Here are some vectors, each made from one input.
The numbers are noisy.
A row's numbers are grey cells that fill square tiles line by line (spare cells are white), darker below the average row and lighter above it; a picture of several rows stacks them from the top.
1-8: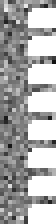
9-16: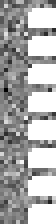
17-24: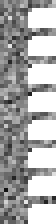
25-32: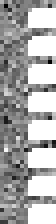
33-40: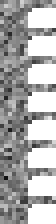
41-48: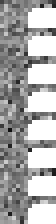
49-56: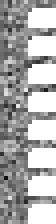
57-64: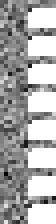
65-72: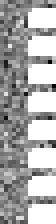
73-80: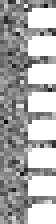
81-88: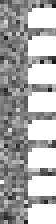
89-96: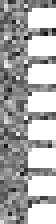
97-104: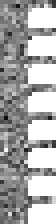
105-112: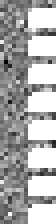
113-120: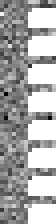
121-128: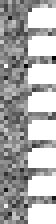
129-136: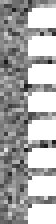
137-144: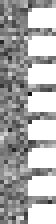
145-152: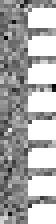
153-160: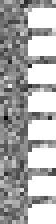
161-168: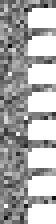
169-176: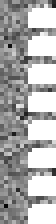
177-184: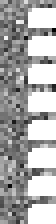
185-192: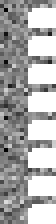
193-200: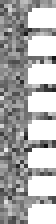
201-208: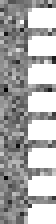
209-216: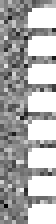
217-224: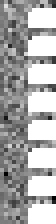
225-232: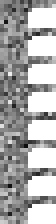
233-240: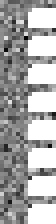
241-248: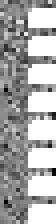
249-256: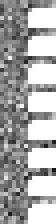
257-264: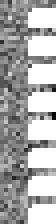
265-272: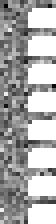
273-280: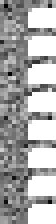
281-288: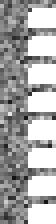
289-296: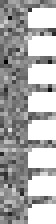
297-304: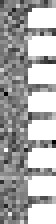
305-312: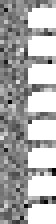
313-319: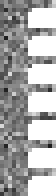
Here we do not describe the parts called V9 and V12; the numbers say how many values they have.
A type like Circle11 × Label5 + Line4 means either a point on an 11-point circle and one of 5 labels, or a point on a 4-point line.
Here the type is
(Bool × Line4 + V12) × V9.
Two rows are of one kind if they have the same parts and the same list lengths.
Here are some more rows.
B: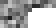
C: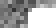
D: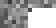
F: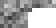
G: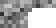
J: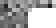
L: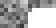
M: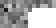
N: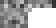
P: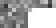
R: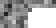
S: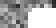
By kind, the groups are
B, C, R, S
D, F, G, J, L, M, N, P

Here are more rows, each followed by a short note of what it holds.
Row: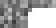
a point on a 4-point line, a true/false value and a value of V9
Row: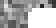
a point on a 4-point line, a true/false value and a value of V9
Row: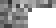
a point on a 4-point line, a true/false value and a value of V9
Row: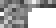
a value of V9 and a value of V12
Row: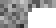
a point on a 4-point line, a true/false value and a value of V9
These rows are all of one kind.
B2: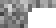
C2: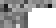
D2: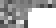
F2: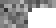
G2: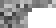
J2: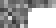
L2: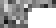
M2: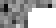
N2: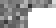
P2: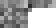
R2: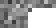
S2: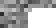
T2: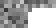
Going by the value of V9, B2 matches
F2 and T2.
